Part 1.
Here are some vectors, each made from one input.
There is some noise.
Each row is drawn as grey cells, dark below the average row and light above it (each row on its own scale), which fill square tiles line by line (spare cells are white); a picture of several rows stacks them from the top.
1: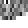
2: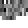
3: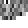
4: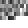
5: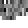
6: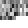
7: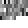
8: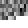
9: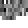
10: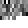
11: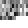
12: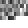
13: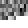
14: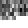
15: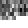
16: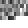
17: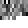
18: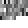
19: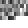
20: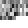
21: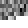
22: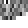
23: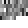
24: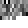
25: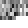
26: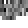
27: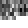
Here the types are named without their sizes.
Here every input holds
three true/false values.
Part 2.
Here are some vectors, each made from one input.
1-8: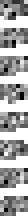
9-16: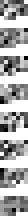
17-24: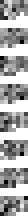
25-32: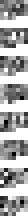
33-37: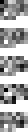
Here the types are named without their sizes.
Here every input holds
either a fixed value, or three true/false values.
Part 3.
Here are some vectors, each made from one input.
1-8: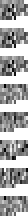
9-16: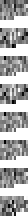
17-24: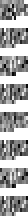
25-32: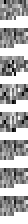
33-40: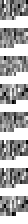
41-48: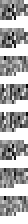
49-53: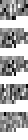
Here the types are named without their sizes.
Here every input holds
a point on a line.
